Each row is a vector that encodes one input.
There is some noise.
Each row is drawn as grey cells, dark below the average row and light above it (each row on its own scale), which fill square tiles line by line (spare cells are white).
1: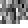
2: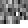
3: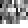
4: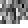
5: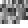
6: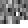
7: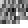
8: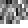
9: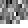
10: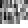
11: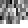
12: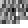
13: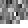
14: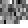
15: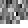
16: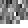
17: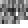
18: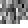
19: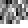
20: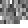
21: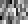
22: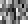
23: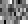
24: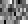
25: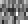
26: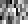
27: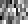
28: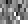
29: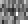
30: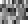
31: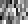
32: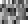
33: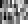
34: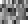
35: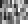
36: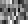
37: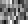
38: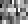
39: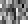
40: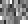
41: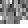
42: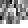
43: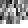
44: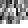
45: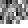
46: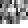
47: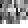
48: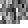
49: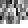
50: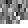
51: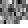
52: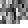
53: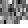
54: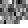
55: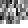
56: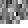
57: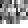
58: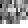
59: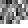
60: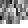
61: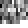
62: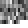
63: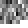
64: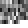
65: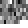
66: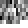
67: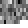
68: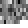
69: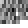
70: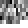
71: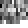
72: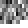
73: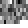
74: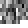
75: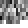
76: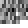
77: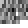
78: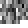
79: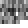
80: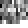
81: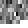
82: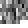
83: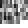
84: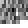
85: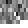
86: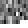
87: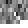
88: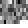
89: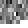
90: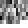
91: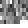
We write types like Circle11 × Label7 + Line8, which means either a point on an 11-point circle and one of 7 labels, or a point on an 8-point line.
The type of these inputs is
Circle8 + Line6.
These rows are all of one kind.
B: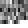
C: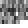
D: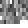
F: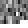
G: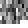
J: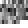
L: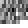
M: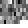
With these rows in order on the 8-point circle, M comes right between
D and F.
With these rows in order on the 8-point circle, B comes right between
F and J.
